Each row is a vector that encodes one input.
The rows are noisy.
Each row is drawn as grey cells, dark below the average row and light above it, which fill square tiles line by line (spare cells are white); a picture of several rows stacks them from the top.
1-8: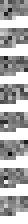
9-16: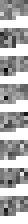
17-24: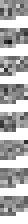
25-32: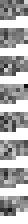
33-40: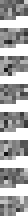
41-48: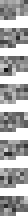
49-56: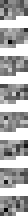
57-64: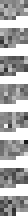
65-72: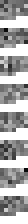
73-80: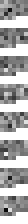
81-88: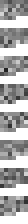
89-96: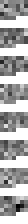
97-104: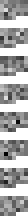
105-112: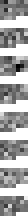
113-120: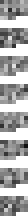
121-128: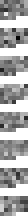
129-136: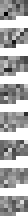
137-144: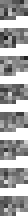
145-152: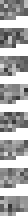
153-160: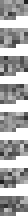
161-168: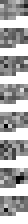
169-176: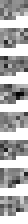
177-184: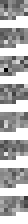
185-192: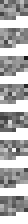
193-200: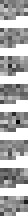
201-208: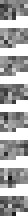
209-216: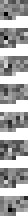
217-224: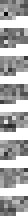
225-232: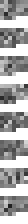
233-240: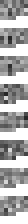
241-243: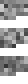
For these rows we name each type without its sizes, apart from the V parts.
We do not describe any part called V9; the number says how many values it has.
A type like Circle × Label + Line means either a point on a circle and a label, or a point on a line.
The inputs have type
List(Bool × V9).
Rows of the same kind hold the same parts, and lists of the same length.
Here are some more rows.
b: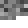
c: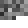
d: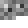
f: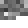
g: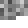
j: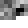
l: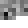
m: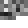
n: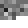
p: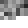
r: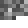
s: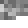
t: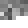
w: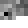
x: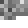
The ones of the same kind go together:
b, c, f, n, r
d, g, l, m, p, s, t, w, x
j

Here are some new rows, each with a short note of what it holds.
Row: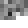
a list of two items
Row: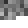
a list of one item
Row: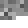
a list of two items
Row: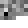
a list of two items
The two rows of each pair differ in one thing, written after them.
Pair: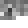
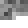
the value of V9 in item 2 of the list
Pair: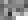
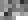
the true/false value in item 1 of the list
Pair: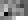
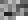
the true/false value in item 1 of the list
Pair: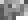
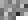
the value of V9 in item 1 of the list
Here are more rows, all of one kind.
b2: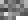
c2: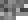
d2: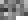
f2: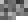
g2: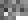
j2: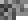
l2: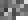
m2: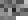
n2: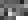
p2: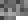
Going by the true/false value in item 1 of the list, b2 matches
d2, g2, j2 and l2.
